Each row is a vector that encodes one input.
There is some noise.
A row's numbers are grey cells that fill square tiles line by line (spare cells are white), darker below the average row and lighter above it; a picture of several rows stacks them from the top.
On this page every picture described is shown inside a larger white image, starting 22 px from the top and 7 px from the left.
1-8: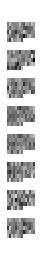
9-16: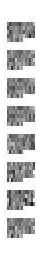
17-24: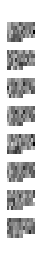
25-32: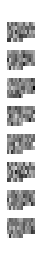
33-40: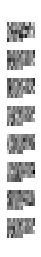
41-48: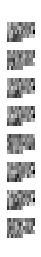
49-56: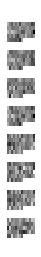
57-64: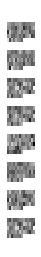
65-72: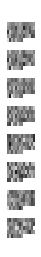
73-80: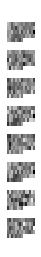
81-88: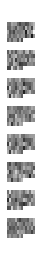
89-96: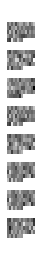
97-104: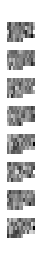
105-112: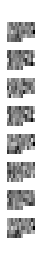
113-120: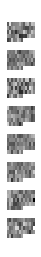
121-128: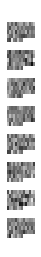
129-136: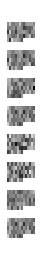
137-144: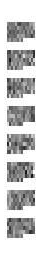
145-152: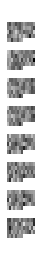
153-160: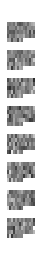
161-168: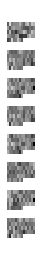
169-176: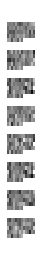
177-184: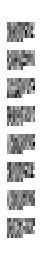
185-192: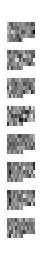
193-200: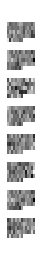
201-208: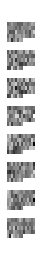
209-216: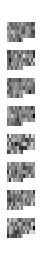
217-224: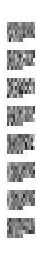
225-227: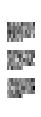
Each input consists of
a true/false value, together with either a point on an 8-point line, or a point on a 17-point line.
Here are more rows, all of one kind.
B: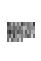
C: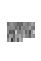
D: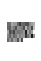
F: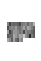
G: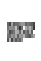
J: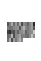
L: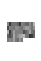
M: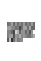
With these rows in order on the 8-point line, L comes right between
D and F.
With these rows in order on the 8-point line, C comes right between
F and M.
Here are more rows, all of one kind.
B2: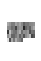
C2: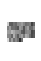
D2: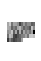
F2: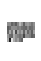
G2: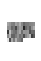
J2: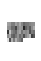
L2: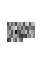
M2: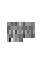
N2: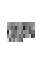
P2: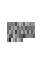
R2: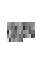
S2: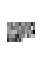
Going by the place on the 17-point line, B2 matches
G2, J2, N2 and R2.
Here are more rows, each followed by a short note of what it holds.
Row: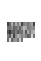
a point on an 8-point line and a true/false value
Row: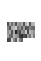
a point on a 17-point line and a true/false value
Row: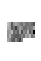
a point on a 17-point line and a true/false value
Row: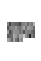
a point on an 8-point line and a true/false value
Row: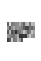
a point on a 17-point line and a true/false value
